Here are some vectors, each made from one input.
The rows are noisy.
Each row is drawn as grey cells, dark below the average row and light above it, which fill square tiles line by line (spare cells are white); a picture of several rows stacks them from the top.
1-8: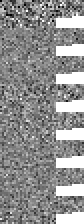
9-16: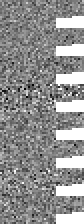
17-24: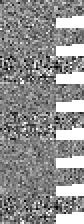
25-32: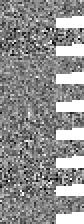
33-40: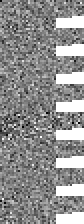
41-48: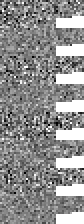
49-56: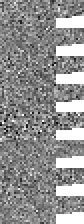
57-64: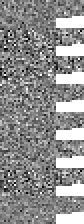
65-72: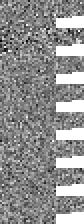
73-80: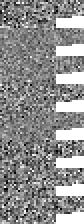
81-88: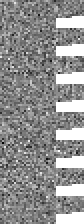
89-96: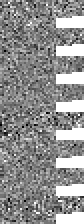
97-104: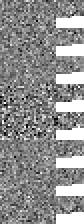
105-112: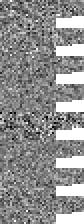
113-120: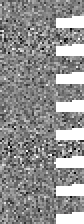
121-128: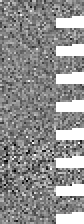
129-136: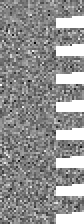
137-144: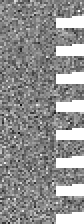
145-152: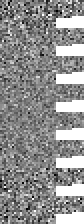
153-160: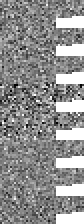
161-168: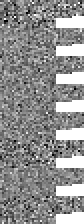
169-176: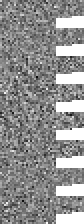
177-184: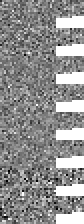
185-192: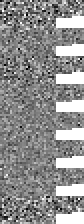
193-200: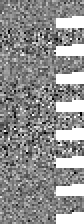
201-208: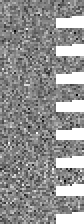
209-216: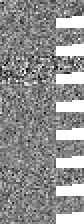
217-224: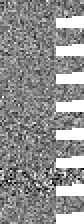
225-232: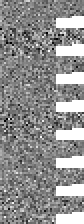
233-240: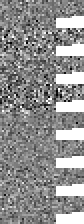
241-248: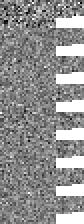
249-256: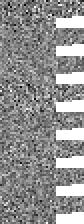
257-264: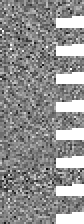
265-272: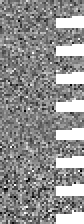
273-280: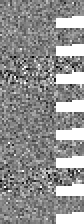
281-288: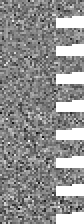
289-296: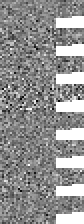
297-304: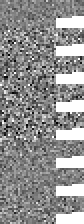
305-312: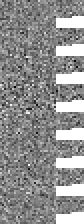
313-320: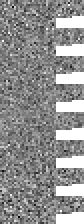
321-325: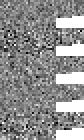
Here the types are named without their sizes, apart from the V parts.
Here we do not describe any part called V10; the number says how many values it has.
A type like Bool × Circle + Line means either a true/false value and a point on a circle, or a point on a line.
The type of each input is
(Circle + Line) × V10 + Tree.
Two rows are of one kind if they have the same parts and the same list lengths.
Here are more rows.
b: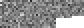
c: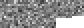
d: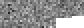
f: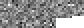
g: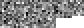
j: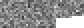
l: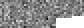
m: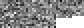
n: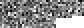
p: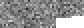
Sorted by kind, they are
b, d, m, p
c, f, j, l
g, n

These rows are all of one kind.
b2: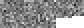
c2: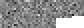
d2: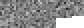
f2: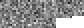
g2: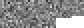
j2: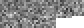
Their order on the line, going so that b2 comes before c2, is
f2, b2, j2, g2, d2, c2.
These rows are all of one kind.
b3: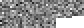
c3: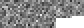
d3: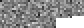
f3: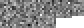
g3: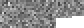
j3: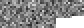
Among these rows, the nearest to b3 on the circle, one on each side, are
c3 and j3.
